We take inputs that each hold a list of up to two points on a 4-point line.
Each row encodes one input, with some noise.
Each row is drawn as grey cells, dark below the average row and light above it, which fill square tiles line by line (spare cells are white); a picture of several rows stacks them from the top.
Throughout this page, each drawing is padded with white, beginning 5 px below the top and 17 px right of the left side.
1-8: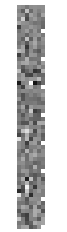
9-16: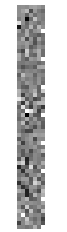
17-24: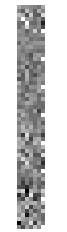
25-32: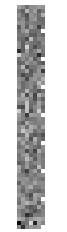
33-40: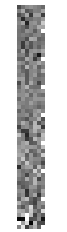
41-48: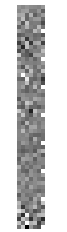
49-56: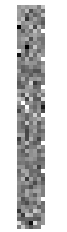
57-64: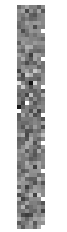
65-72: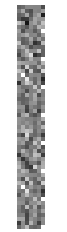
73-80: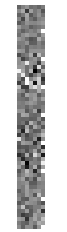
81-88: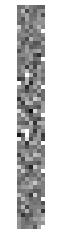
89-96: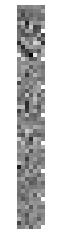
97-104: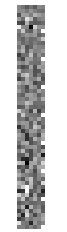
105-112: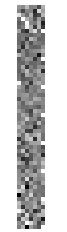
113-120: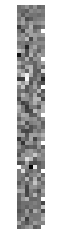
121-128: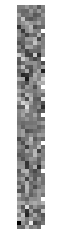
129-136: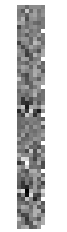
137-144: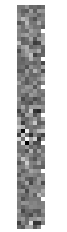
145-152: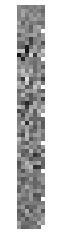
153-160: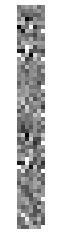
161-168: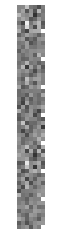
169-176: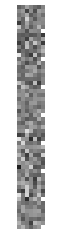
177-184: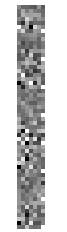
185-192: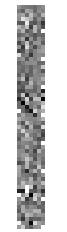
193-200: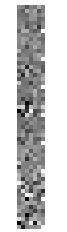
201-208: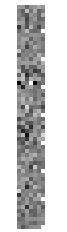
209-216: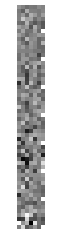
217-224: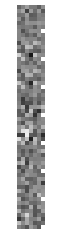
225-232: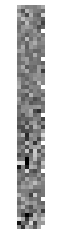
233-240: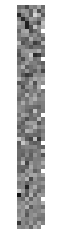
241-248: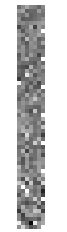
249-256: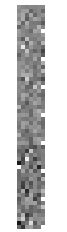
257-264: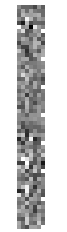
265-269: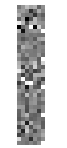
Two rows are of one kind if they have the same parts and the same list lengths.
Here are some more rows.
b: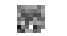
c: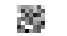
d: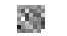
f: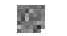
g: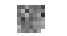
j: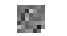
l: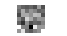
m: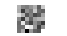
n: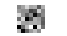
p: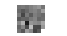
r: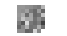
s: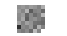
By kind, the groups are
b, f, g, j, n, p
c, m
d, l, r, s

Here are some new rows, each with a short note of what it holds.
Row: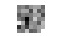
a list of one item
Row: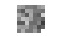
a list of one item
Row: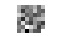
the empty list
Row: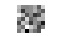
the empty list
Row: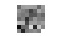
a list of two items
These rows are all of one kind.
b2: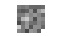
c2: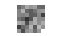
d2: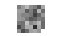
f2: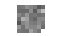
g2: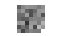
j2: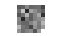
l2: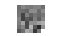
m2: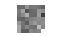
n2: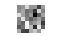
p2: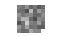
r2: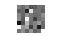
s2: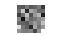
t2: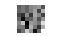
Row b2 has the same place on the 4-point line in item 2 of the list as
g2 and m2.
